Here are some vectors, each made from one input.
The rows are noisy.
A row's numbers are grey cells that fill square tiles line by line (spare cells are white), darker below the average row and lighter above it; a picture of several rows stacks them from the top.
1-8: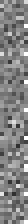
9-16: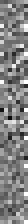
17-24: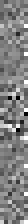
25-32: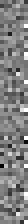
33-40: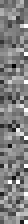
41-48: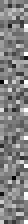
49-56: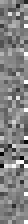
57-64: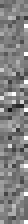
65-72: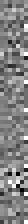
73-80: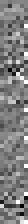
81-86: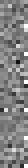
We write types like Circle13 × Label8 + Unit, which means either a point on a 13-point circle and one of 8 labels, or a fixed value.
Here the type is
Line8 + Line9.
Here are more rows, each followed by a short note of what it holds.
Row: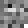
a point on a 9-point line
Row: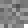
a point on an 8-point line
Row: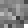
a point on a 9-point line
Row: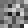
a point on a 9-point line
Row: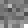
a point on an 8-point line
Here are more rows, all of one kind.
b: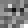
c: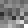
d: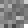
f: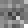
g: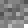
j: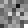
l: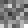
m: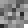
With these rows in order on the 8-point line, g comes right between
c and l.
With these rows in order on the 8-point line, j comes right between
b and l.
